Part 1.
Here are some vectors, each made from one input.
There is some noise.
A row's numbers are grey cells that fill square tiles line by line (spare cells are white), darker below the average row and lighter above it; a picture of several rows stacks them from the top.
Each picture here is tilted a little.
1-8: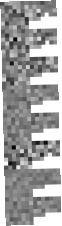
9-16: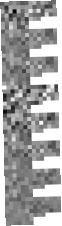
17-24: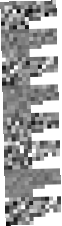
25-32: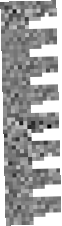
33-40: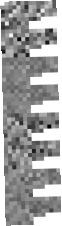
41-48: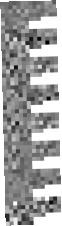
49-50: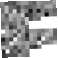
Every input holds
a list of up to two points on a 4-point line.
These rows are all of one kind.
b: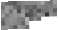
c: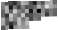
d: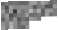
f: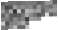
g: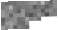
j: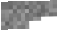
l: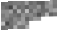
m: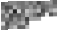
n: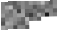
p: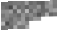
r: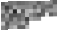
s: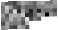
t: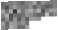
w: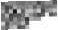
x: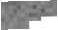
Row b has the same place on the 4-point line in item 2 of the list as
j, l, p and t.
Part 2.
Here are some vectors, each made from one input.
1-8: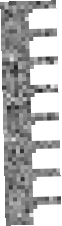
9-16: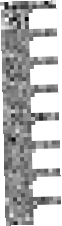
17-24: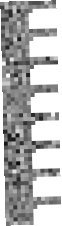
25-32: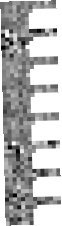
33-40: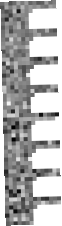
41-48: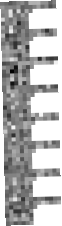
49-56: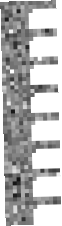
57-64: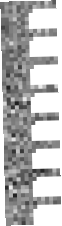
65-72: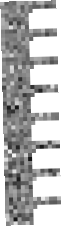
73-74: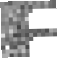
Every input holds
either a point on an 8-point line, or three true/false values.
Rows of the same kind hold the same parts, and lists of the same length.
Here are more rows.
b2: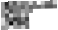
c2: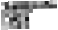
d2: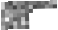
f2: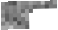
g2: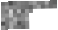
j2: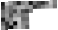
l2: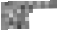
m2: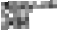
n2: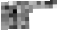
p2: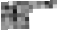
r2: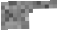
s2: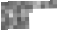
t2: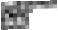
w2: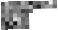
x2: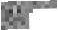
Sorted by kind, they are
b2, f2, g2, l2, m2, r2, s2, x2
c2, d2, j2, n2, p2, t2, w2

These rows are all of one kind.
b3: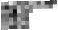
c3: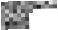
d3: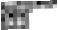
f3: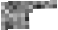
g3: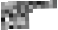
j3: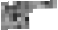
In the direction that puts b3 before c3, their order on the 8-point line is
b3, d3, j3, g3, f3, c3.
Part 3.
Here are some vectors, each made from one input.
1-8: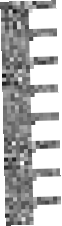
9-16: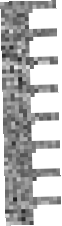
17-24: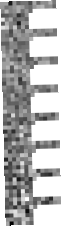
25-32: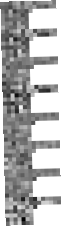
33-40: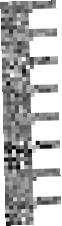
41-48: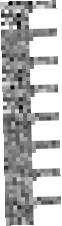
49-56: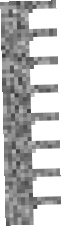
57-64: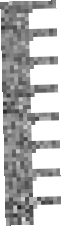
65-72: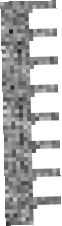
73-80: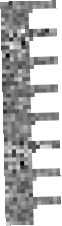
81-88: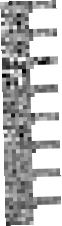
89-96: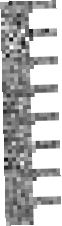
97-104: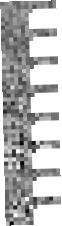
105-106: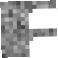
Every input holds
a list of up to two points on a 6-point line.
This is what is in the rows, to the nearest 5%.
All of them are lists of up to two points on a 6-point line: about 5% are empty, 40% hold one and 55% two.
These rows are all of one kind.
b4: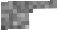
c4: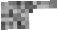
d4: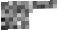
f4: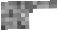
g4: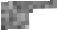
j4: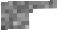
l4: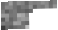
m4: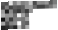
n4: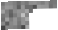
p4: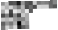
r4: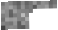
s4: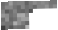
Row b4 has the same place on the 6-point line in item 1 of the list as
j4, l4 and s4.
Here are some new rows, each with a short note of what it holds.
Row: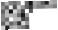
the empty list
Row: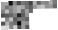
a list of one item
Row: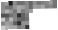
a list of one item
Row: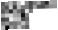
the empty list
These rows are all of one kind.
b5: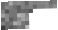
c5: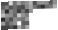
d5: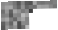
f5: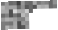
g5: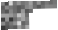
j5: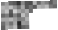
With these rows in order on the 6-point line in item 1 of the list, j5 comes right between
c5 and f5.
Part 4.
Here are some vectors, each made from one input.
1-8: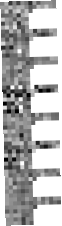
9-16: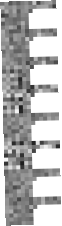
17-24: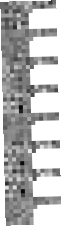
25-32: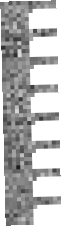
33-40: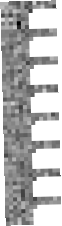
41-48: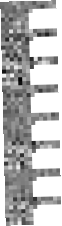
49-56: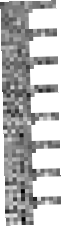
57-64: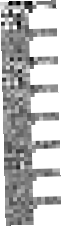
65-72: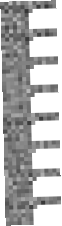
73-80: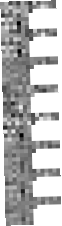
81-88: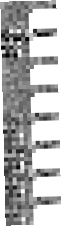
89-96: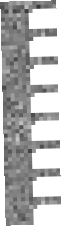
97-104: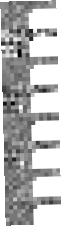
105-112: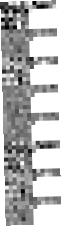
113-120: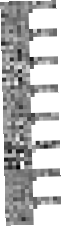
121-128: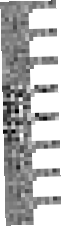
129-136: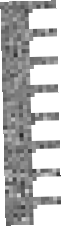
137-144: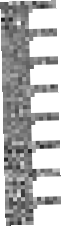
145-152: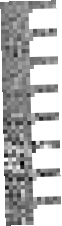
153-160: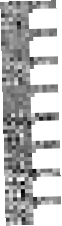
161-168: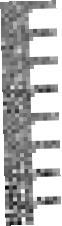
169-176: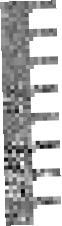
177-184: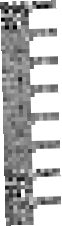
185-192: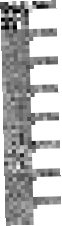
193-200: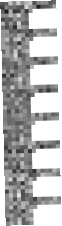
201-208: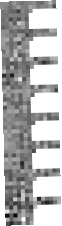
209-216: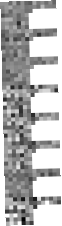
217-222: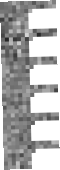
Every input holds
one of 4 labels and a point on a 9-point line.
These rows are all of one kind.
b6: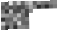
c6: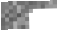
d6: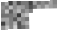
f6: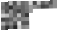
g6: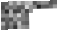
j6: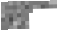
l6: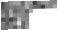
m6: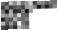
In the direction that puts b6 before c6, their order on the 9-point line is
j6, b6, f6, m6, c6, d6, g6, l6.
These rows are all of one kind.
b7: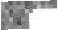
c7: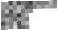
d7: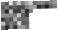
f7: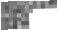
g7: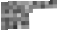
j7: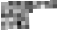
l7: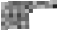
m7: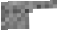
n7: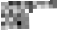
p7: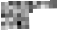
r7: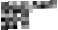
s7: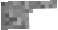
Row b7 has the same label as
f7, g7, n7 and r7.
